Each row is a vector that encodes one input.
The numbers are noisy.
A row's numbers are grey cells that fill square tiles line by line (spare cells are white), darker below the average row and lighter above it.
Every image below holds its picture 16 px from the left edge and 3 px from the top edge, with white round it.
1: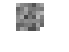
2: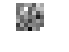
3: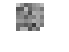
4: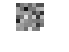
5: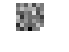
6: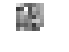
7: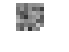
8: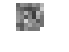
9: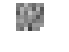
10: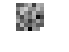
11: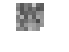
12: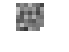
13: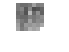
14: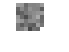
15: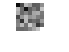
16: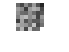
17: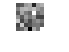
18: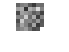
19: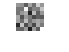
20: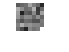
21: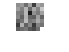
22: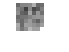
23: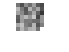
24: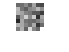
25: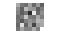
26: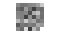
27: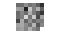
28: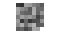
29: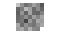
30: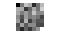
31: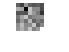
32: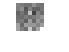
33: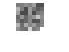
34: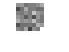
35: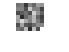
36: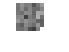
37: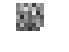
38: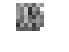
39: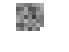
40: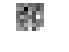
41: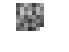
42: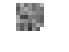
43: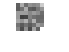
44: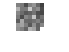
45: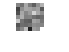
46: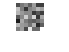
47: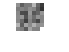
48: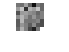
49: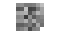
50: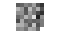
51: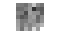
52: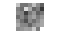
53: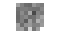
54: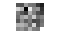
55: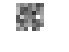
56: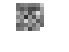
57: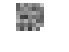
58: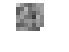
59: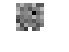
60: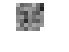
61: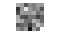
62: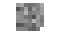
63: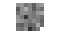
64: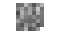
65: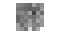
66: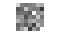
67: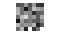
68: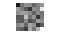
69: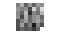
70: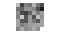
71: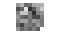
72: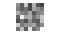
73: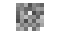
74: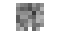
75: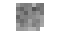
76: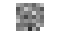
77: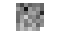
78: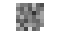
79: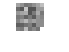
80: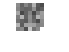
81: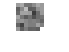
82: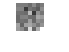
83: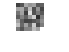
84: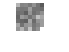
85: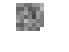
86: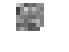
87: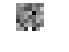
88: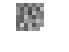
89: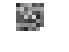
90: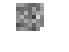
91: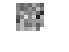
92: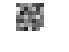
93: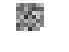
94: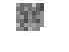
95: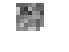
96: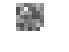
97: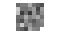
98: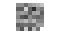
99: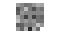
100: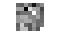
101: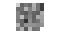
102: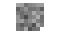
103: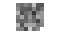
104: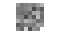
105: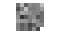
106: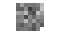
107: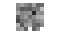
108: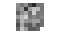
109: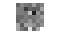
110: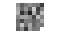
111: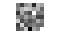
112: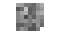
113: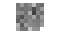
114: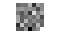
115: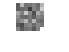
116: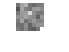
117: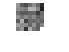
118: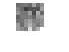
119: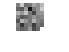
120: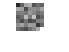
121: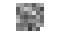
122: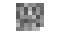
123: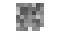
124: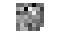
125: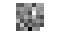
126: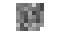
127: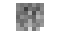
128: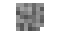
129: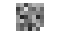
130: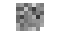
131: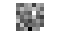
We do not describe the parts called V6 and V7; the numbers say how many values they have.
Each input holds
a value of V7, together with either a point on a 4-point line, or a point on a 5-point line and a value of V6.
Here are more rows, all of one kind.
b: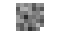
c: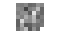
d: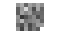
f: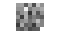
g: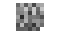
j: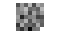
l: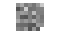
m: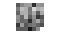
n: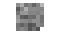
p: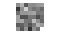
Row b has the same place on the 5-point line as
c, d, l and p.
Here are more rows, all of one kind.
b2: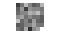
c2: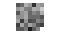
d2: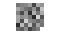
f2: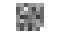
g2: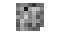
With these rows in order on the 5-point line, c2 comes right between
f2 and g2.
